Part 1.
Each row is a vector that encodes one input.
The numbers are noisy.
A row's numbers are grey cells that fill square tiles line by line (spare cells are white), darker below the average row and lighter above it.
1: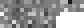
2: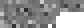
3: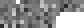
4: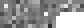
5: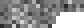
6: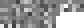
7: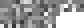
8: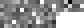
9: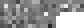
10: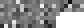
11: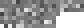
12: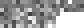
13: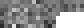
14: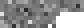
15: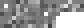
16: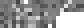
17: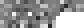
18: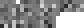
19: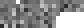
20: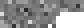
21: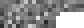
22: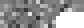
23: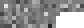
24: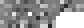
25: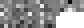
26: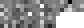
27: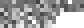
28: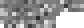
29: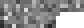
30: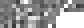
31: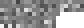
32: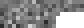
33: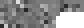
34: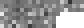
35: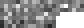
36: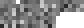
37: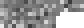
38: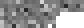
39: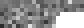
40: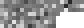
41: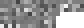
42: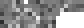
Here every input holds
three true/false values.
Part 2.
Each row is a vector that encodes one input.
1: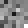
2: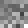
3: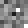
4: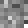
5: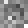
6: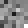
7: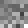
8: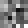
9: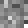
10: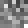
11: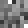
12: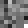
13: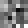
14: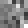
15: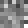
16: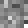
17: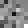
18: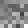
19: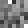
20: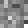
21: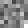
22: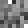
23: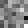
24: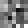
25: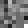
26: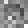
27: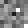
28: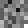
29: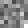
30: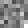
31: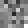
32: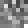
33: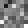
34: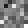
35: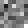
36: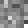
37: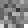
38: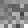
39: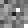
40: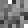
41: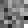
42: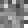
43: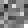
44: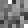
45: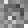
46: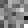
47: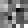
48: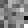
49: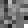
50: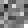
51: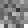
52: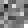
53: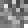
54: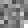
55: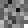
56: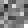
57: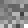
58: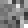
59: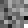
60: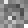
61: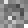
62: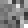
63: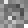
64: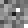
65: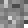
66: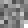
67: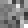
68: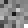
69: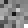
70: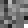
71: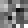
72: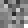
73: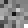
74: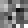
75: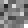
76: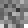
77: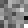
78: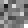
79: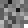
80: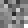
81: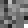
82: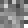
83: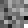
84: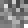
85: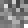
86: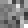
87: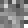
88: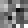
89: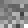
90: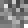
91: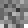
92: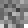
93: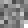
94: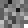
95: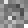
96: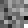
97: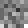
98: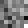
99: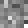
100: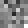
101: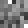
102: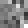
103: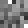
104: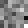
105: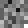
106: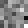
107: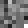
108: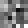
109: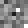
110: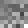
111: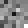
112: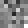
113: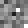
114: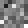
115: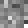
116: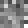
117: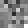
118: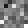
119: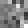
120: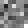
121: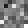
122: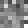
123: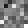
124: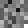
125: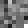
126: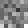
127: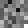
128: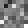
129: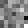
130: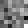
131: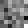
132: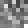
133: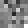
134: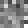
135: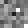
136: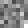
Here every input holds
either a point on an 18-point circle, or a fixed value.
